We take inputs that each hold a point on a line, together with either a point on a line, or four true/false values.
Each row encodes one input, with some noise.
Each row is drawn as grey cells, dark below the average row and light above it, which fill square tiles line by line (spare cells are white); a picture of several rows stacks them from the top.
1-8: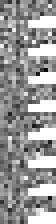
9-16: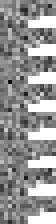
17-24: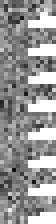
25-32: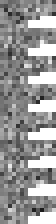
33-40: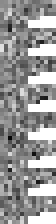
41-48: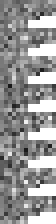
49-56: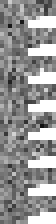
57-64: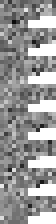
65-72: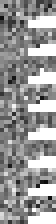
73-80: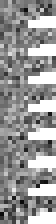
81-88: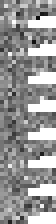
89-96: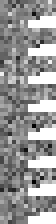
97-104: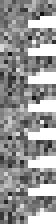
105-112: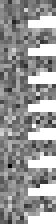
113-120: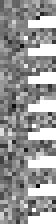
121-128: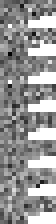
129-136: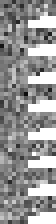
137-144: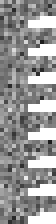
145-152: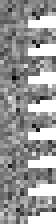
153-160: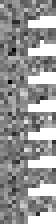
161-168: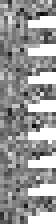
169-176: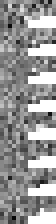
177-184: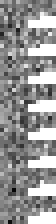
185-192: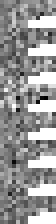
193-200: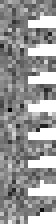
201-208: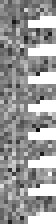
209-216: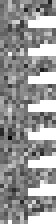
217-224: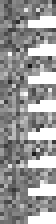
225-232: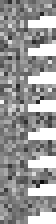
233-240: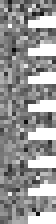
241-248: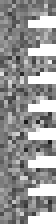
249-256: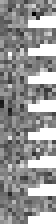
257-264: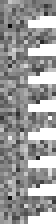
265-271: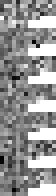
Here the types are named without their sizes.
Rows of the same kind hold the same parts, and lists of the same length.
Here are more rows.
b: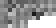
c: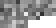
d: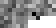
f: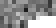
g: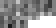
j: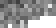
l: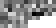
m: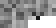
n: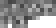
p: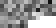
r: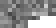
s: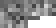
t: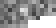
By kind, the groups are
b, d, g, l, m, t
c, f, j, n, p, r, s

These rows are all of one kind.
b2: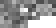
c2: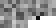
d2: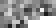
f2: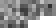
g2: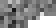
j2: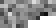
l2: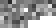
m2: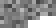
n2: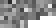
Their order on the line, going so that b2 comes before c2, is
d2, f2, g2, m2, b2, l2, n2, c2, j2.
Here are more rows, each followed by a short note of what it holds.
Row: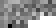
a point on a line and four true/false values
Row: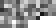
a point on each of two lines
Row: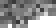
a point on each of two lines
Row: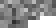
a point on a line and four true/false values
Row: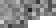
a point on a line and four true/false values
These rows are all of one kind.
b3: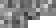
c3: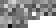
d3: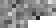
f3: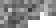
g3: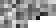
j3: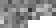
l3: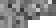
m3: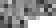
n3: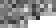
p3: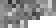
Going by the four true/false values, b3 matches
d3, f3, g3 and p3.
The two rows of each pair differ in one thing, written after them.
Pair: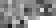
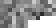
the place on the line
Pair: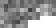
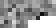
the place on the line
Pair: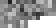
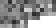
one of the four true/false values
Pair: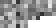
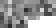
the place on the line
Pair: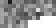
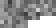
the place on the line
